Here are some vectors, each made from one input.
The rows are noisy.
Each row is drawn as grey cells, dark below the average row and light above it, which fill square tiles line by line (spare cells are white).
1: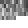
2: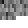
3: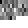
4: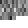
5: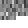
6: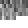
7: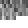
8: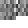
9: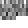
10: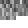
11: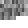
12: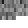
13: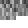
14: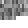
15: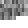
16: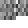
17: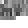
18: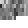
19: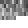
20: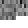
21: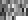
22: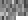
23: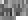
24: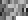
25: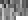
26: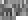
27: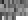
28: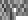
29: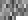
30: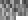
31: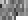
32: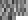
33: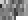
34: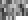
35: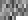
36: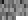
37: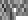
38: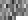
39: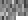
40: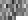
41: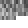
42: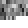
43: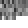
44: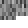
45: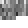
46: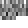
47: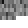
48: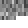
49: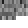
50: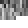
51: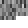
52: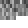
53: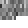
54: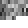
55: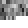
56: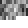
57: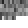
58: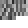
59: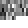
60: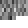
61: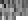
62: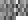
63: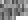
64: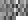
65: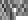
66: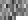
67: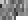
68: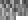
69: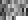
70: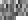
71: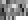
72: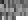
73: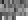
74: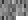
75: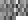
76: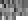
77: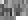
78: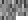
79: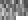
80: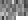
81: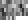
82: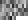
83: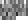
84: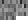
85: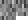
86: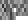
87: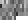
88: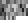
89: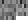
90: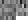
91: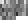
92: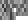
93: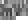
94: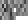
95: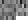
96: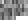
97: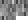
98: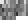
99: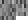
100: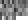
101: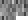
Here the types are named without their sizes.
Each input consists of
either a point on a circle, or a point on a line, or three true/false values.
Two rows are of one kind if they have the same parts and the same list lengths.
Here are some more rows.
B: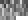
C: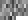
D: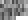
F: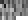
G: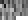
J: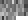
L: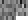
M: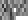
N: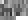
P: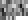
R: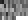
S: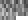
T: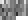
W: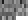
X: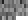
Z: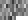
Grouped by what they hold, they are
B, F, G, J, L, R, S, W, X
C, D, M, N, T, Z
P

